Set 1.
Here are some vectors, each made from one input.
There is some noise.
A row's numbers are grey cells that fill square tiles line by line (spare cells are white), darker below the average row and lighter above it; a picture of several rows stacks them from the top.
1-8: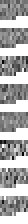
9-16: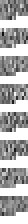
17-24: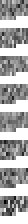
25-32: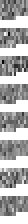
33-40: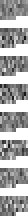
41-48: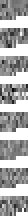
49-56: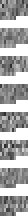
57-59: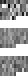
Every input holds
a point on a 4-point line and a point on a 6-point line.
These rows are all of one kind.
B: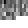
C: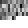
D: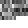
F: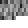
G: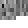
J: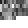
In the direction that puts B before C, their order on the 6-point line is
G, J, D, B, F, C.
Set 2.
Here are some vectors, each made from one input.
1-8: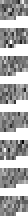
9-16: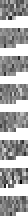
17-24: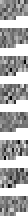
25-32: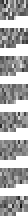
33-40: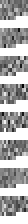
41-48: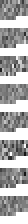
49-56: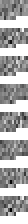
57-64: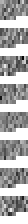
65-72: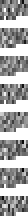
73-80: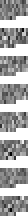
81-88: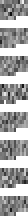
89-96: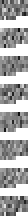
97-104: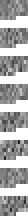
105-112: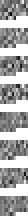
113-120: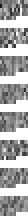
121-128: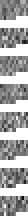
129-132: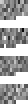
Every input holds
a point on a 10-point line.
